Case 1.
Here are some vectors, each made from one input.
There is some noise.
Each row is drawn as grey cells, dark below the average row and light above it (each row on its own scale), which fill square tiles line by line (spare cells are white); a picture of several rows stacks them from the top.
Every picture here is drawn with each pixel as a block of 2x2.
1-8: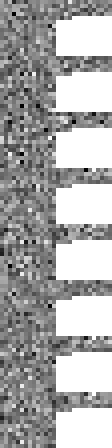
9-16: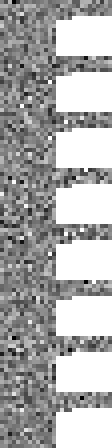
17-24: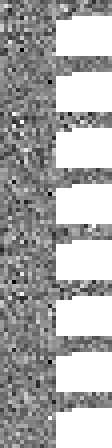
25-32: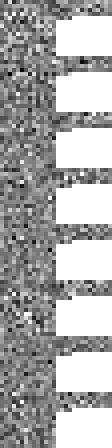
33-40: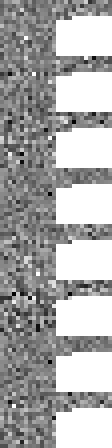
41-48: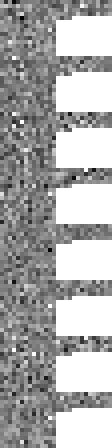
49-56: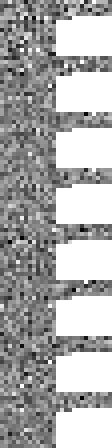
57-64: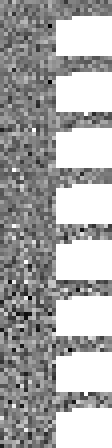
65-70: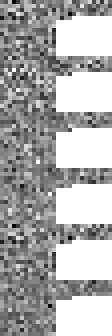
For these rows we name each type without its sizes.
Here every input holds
a point on a line and four true/false values.
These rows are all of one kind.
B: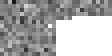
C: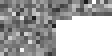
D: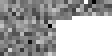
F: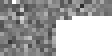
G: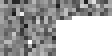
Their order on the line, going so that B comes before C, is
D, G, B, C, F.
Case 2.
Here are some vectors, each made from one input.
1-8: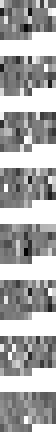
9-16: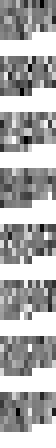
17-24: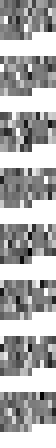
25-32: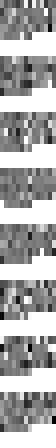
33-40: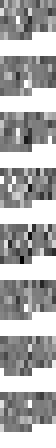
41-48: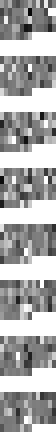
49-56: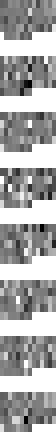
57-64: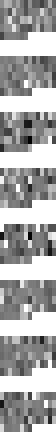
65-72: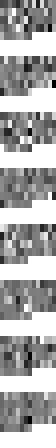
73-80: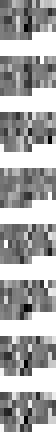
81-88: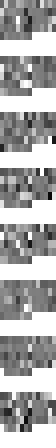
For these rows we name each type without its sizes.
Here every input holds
a point on a line, together with either a fixed value, or three true/false values.
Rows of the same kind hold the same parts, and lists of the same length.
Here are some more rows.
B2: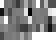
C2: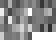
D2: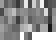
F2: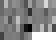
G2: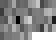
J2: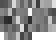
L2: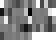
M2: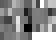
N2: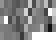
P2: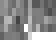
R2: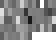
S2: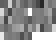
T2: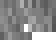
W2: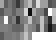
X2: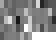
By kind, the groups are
B2, F2, L2, N2, W2
C2, D2, G2, J2, M2, P2, R2, S2, T2, X2

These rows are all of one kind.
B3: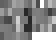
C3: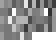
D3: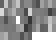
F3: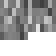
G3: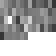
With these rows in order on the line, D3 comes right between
B3 and F3.
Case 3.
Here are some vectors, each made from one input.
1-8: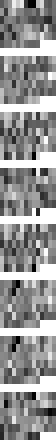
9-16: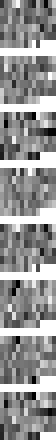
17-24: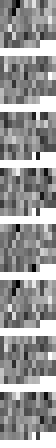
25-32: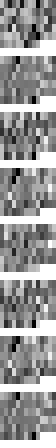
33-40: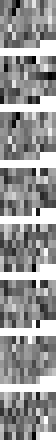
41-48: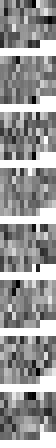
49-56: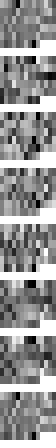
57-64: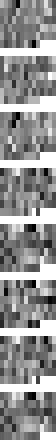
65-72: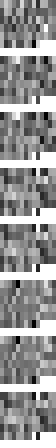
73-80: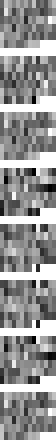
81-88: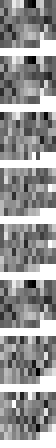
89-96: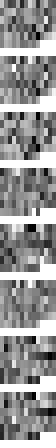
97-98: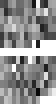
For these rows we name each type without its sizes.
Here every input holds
either a point on a line, or three true/false values.
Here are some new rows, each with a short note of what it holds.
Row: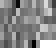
three true/false values
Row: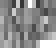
a point on a line
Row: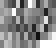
a point on a line
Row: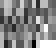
three true/false values
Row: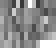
a point on a line
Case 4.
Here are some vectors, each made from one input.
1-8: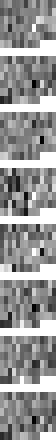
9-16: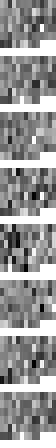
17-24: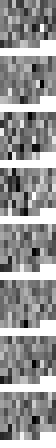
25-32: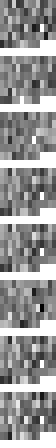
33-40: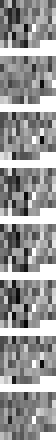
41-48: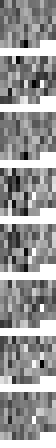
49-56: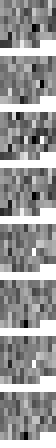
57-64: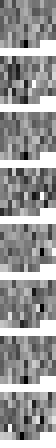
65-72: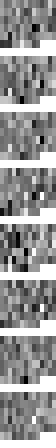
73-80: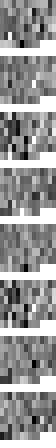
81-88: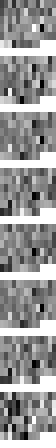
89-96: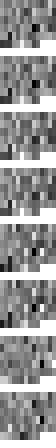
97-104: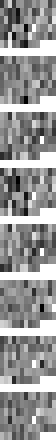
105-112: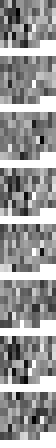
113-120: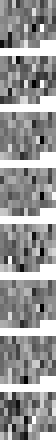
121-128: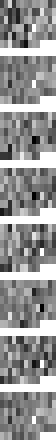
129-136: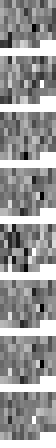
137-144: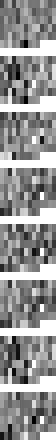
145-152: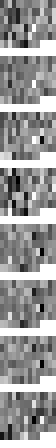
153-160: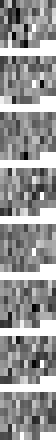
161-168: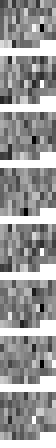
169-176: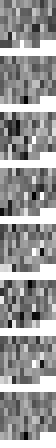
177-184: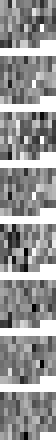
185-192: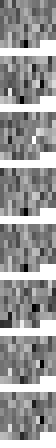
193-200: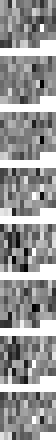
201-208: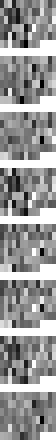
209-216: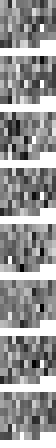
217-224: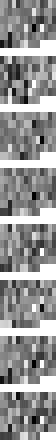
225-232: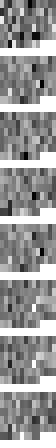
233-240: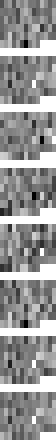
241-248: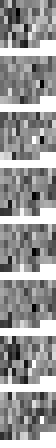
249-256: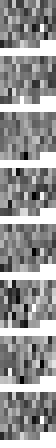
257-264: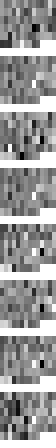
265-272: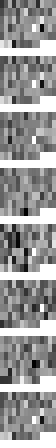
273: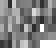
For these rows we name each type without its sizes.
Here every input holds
either a point on a circle, or a fixed value, or three true/false values.
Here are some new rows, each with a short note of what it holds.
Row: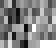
three true/false values
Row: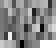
three true/false values
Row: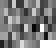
a point on a circle
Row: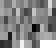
a point on a circle
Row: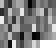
a fixed value
